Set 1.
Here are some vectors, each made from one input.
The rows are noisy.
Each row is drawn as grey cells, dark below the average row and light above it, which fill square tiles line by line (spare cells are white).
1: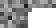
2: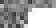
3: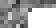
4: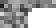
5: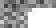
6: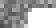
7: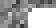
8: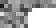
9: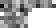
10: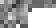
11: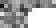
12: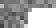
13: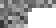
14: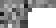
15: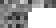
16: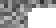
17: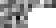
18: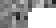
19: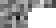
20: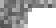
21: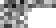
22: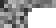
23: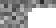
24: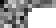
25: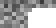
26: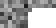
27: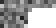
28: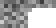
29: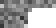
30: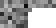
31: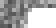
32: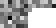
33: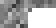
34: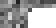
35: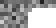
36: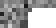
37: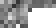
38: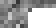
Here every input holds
one of 6 labels.
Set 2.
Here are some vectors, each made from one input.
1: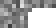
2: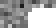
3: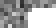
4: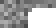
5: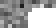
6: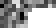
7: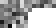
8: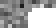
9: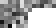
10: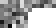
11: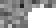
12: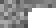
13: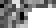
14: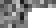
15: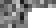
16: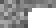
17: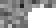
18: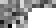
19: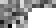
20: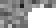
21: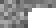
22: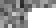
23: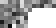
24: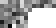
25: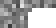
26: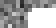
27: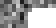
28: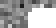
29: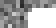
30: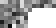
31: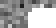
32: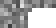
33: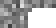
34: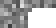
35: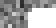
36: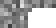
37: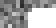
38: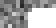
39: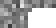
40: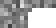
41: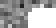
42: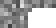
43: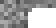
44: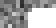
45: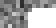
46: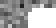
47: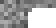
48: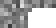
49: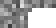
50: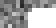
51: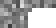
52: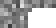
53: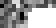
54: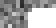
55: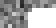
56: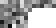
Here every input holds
a point on a 7-point line.
